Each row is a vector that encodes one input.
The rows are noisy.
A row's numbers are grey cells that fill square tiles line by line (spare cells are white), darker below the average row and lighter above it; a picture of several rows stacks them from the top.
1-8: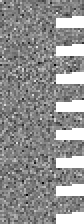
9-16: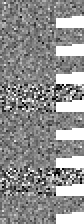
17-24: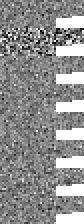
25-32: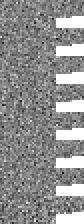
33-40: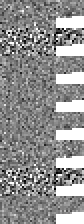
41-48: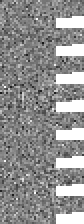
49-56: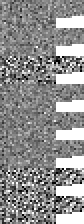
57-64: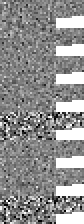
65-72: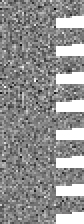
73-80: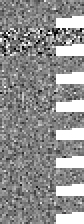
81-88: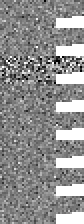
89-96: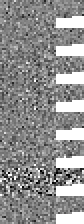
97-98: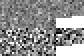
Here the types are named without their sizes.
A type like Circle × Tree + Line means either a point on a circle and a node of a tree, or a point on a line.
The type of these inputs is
(Bool × Bool × Bool × Bool + Unit) × Line + Circle.
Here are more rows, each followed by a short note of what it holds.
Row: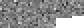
a point on a line and four true/false values
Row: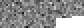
a point on a line and four true/false values
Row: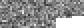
a point on a line
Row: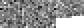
a point on a line
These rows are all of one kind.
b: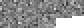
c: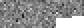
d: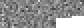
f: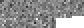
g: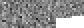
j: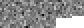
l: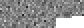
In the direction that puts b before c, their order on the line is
j, b, c, l, f, d, g.
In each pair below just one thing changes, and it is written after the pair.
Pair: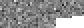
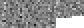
the place on the line
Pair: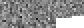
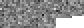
the place on the line
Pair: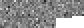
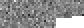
one of the four true/false values
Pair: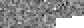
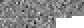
the place on the line
